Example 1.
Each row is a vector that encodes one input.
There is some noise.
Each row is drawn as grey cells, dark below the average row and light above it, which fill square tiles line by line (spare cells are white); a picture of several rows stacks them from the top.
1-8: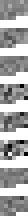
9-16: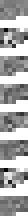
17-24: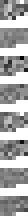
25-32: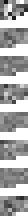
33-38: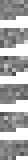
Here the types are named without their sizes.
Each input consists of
a node of a tree.
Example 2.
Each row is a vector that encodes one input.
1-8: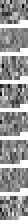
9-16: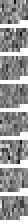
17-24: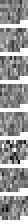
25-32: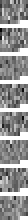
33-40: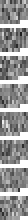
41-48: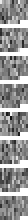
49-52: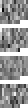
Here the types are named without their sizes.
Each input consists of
a label.
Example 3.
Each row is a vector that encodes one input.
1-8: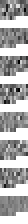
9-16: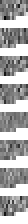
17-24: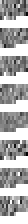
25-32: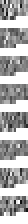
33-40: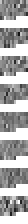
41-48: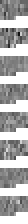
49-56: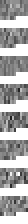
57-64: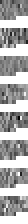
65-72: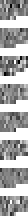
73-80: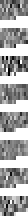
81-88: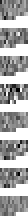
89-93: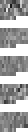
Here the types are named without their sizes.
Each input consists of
either a point on a circle, or a fixed value.
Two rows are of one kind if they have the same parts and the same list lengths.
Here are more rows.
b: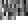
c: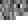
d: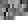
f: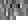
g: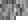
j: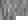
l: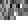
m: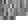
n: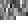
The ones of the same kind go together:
b, c, d, f, j, l, m, n
g

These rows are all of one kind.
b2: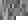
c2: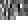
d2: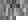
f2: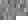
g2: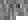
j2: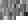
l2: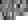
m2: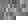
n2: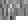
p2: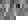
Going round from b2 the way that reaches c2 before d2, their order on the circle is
b2, j2, p2, n2, l2, m2, c2, d2, g2, f2.
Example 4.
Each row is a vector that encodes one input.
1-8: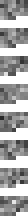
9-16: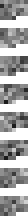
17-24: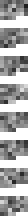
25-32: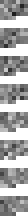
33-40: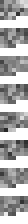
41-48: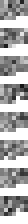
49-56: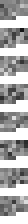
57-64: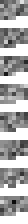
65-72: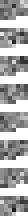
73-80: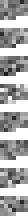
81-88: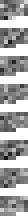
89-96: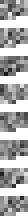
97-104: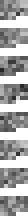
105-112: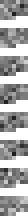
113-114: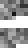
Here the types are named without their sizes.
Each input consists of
four true/false values.
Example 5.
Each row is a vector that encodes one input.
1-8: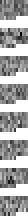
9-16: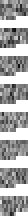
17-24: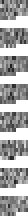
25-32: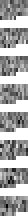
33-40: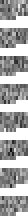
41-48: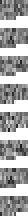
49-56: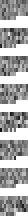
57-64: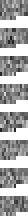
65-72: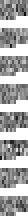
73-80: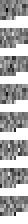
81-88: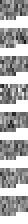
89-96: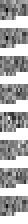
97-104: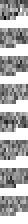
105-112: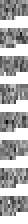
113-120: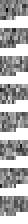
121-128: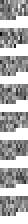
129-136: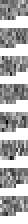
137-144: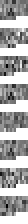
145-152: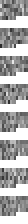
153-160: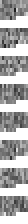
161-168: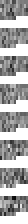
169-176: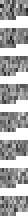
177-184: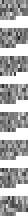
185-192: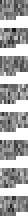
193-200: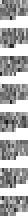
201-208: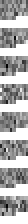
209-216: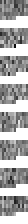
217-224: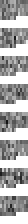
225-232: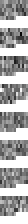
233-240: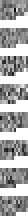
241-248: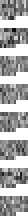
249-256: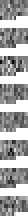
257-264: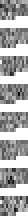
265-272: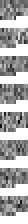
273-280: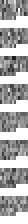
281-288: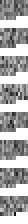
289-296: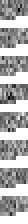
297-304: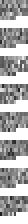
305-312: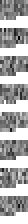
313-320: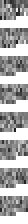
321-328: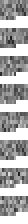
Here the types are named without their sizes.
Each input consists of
a label.
